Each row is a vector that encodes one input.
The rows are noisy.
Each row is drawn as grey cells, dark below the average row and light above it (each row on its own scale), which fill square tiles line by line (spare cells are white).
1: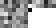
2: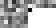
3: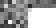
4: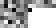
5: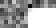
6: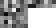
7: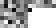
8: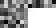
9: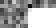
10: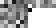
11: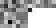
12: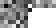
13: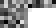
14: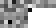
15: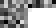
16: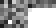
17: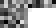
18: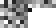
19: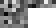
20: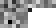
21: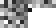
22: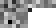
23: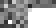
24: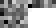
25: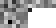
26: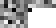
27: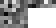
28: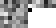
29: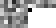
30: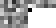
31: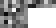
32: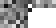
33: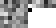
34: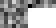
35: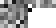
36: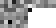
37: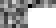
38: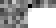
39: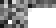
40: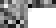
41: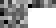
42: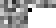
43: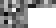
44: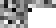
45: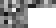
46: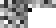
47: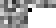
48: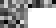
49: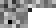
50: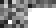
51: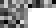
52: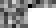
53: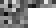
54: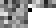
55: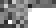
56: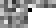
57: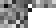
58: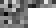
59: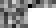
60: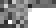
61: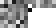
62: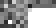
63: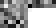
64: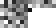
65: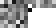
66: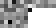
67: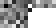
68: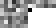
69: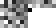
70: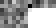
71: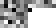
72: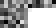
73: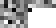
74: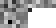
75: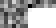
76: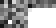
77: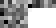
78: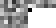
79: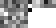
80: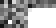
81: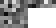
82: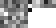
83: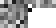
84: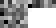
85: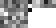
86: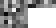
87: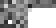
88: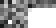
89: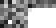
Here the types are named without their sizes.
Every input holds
a point on a line and a true/false value.
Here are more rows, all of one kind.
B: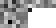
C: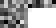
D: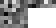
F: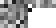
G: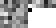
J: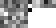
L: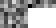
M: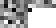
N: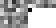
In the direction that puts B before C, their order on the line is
D, F, L, M, B, C, N, G, J.
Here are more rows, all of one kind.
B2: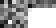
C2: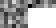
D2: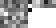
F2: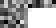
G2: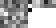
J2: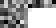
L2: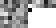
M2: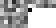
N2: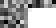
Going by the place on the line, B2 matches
D2 and G2.
